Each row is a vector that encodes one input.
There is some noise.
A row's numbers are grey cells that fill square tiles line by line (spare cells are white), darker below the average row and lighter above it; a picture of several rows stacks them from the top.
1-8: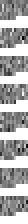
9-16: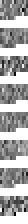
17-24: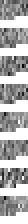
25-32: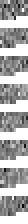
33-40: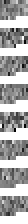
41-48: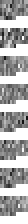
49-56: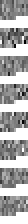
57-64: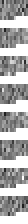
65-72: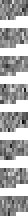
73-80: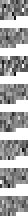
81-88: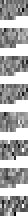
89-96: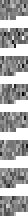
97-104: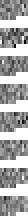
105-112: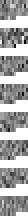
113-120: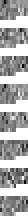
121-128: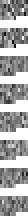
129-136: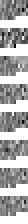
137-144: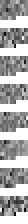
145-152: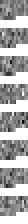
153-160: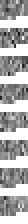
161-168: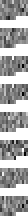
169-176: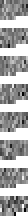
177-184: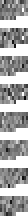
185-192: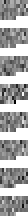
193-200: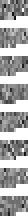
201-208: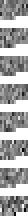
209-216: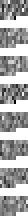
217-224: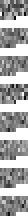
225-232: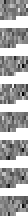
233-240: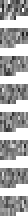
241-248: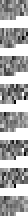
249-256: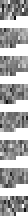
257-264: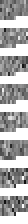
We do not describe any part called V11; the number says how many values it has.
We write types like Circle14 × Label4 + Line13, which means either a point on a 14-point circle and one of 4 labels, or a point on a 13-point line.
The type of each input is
(Bool × Bool × Bool × Bool + V11) × Line7 + Line9.
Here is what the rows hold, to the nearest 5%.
About 85% of them hold a point on a 7-point line, together with either four true/false values, or a value of V11. The rest hold a point on a 9-point line.
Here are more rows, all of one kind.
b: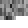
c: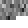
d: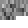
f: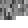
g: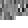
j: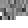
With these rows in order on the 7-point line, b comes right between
d and f.
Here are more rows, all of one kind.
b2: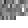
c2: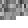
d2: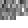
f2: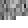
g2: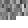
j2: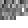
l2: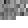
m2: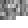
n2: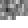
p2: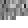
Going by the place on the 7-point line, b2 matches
g2, l2 and p2.
